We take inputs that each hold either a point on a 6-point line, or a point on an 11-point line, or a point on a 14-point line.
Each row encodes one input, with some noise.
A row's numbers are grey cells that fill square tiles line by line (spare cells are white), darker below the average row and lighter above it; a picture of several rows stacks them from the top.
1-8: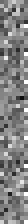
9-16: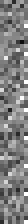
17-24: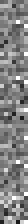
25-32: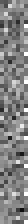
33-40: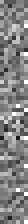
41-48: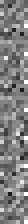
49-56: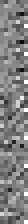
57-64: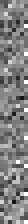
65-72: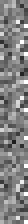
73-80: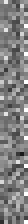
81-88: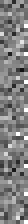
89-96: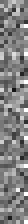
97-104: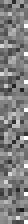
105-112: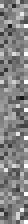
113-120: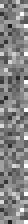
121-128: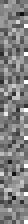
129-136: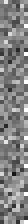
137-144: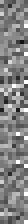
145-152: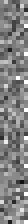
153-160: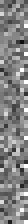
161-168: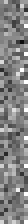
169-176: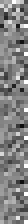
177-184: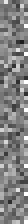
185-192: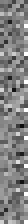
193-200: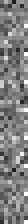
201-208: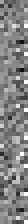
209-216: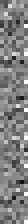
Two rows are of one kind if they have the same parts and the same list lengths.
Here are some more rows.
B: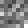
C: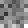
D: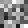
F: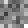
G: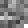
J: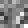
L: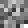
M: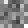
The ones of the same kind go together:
B, C, F, M
D, G, L
J

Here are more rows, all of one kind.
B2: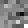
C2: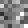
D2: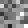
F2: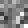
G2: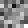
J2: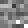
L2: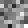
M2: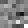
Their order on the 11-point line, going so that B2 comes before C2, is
J2, M2, B2, F2, C2, D2, L2, G2.
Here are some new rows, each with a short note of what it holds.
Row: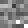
a point on an 11-point line
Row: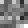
a point on a 6-point line
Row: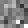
a point on an 11-point line
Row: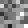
a point on an 11-point line
